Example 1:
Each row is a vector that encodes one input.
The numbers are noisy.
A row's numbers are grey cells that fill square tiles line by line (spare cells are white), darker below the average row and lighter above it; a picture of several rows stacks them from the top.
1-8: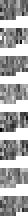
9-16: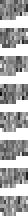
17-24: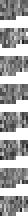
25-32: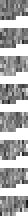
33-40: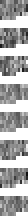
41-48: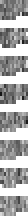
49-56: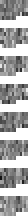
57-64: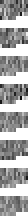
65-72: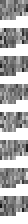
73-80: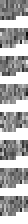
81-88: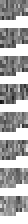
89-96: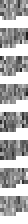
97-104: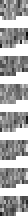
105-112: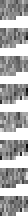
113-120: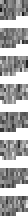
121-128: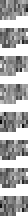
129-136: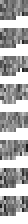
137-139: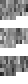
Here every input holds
a point on a 6-point line and a true/false value.
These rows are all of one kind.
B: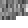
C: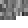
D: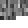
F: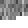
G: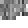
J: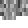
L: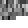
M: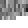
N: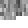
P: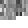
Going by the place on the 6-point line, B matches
G, N and P.
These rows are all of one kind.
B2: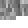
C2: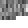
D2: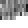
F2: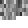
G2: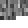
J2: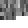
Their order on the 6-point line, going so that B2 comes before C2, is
D2, J2, G2, B2, C2, F2.
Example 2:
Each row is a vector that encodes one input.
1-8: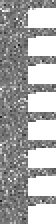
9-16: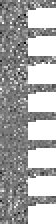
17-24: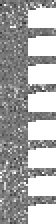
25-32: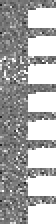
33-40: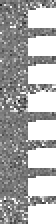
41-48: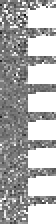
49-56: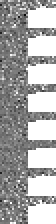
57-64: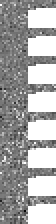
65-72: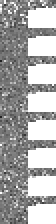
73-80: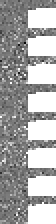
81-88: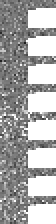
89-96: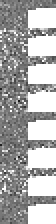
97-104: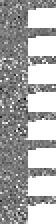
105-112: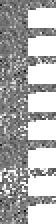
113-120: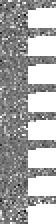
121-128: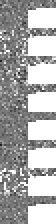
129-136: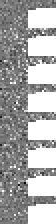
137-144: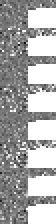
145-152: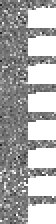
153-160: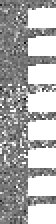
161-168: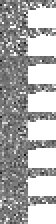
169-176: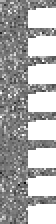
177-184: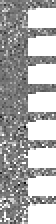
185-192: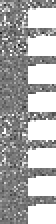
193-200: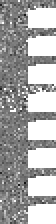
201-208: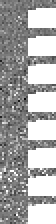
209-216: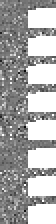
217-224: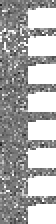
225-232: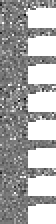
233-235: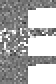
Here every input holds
either a point on a 17-point circle, or a fixed value, or three true/false values.
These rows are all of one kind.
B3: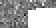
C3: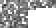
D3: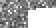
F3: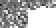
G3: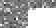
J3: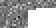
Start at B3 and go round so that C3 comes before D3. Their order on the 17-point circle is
B3, C3, D3, J3, G3, F3.
